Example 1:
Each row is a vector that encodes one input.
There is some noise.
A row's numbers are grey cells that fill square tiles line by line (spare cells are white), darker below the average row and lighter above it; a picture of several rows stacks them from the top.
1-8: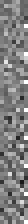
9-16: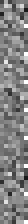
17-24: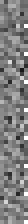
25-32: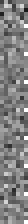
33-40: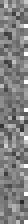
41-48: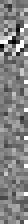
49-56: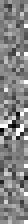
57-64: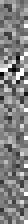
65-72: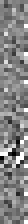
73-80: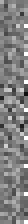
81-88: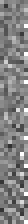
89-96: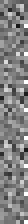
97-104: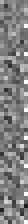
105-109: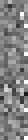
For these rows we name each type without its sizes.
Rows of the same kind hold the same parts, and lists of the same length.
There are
4 kinds of row.
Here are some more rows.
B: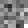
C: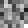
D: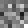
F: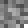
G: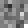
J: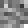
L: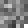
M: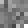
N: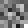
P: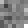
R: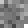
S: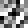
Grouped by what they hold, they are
B, F, G, J
C, D, N
L, M, P, R
S

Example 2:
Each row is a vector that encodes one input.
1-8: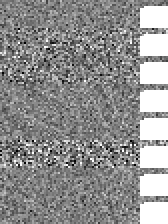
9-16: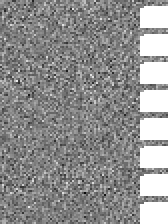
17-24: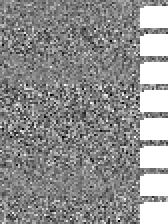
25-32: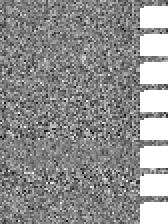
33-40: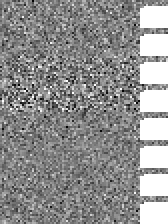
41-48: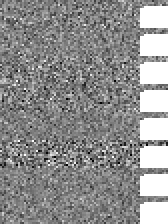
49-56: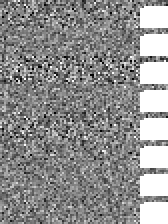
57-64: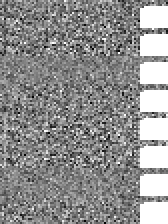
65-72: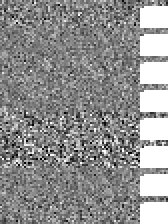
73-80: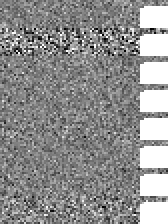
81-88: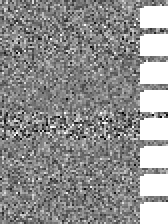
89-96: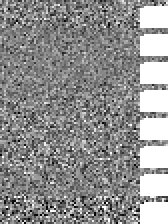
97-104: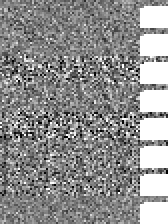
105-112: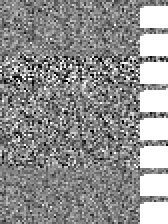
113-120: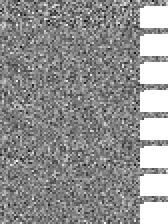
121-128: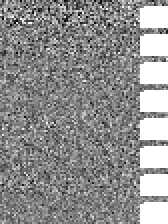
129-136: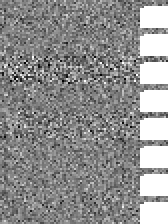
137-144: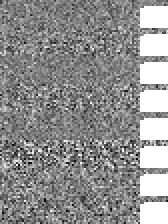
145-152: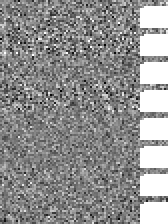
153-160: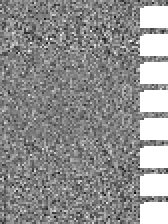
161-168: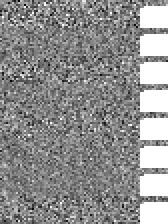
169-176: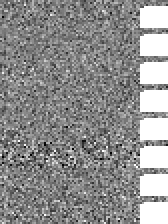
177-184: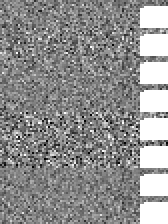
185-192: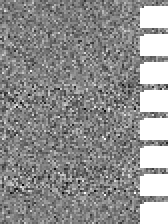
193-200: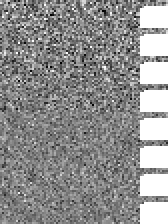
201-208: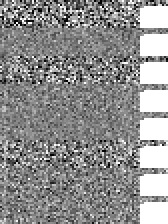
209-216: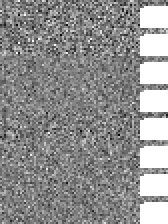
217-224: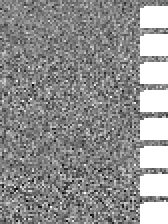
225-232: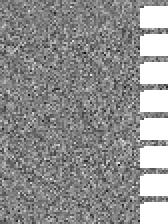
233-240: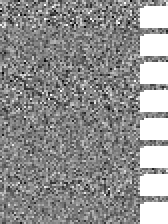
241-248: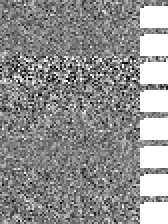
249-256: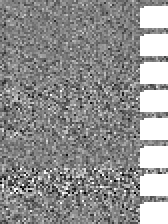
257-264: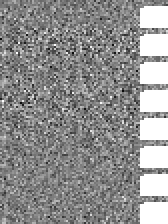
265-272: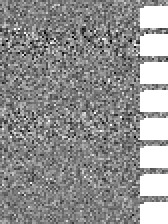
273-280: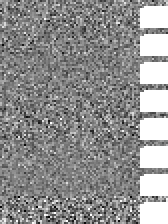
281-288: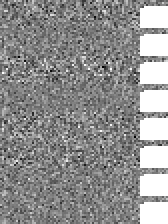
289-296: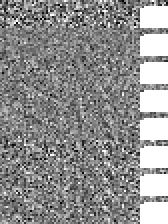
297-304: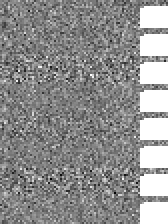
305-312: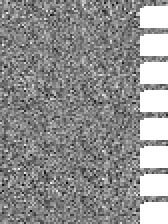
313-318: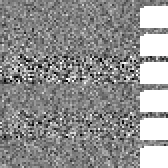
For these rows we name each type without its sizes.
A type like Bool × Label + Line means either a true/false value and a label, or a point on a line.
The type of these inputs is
Bool × (Circle + Unit) × Line.
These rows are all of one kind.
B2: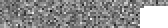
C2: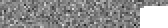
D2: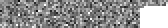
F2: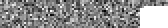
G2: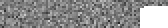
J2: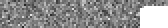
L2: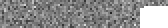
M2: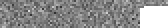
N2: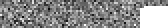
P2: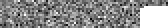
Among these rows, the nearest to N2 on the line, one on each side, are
G2 and M2.
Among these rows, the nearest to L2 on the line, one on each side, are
B2 and D2.
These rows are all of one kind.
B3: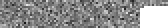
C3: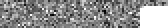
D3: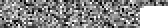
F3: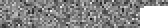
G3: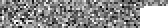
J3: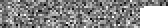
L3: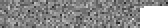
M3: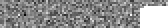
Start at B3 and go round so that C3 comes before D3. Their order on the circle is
B3, J3, C3, L3, D3, F3, G3, M3.
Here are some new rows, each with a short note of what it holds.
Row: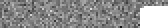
a point on a circle, a point on a line and a true/false value
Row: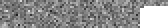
a point on a line and a true/false value
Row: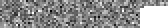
a point on a line and a true/false value
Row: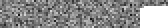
a point on a line and a true/false value
